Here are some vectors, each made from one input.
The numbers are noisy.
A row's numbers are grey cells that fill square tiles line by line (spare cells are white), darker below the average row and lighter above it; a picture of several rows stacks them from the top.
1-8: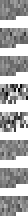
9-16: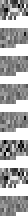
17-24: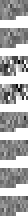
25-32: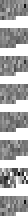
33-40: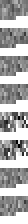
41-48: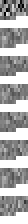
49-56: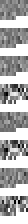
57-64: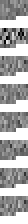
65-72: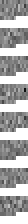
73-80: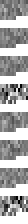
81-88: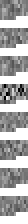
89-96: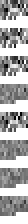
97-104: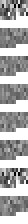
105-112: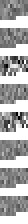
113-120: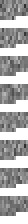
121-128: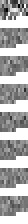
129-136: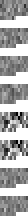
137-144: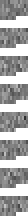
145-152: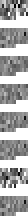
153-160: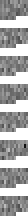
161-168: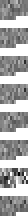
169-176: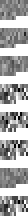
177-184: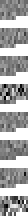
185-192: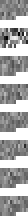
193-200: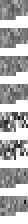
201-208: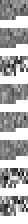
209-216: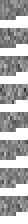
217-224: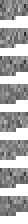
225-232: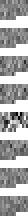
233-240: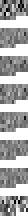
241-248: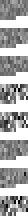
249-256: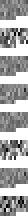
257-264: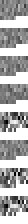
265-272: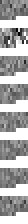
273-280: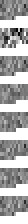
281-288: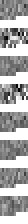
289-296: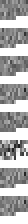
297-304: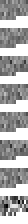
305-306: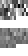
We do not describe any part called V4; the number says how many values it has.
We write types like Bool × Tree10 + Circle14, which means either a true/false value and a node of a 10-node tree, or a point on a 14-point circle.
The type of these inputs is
Bool × V4 + Tree20 + Unit.
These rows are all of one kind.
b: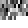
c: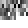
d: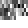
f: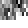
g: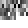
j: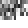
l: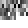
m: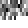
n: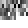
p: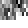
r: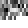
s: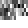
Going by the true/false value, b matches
m and r.
